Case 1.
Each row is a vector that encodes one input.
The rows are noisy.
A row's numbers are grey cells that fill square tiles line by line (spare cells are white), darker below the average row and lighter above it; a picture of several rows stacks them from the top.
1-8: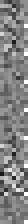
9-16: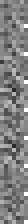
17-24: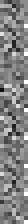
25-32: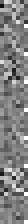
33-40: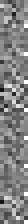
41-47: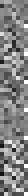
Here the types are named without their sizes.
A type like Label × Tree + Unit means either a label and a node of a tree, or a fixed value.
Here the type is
Line.
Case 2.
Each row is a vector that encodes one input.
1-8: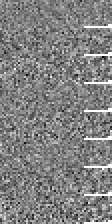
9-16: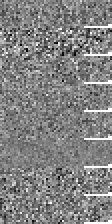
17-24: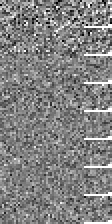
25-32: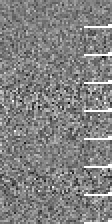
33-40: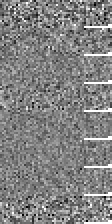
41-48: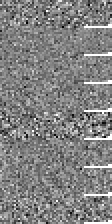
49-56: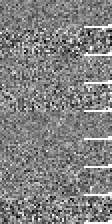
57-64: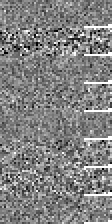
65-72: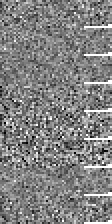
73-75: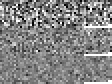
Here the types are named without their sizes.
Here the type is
Tree.
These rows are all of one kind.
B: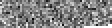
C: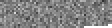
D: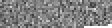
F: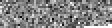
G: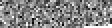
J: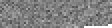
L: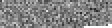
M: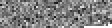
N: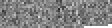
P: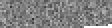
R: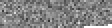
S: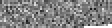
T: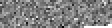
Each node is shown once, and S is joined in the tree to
T.
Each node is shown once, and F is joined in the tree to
C.
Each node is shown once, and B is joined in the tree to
P.
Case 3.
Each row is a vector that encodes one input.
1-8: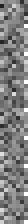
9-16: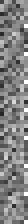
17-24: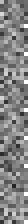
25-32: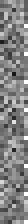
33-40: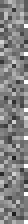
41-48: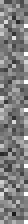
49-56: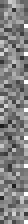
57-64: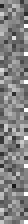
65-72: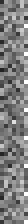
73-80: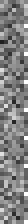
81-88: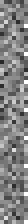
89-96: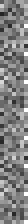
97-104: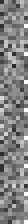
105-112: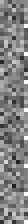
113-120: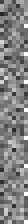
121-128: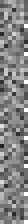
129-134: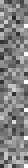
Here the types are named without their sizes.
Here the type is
Circle.
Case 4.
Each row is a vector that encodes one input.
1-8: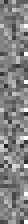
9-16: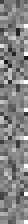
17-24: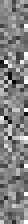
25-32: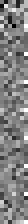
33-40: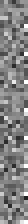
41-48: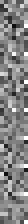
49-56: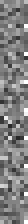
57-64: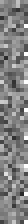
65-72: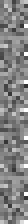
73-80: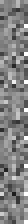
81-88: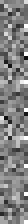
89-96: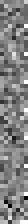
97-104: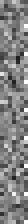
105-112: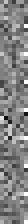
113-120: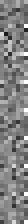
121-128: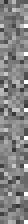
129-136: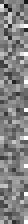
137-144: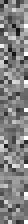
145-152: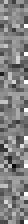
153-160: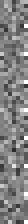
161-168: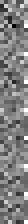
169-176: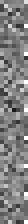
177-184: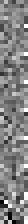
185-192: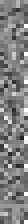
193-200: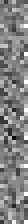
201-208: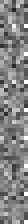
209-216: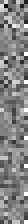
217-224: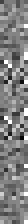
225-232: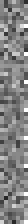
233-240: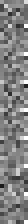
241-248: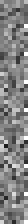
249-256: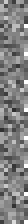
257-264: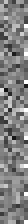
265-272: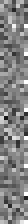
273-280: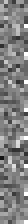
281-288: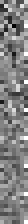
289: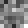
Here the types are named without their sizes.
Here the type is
Circle.
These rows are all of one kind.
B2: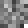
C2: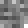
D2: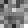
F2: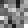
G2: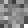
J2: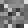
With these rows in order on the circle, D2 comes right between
C2 and F2.
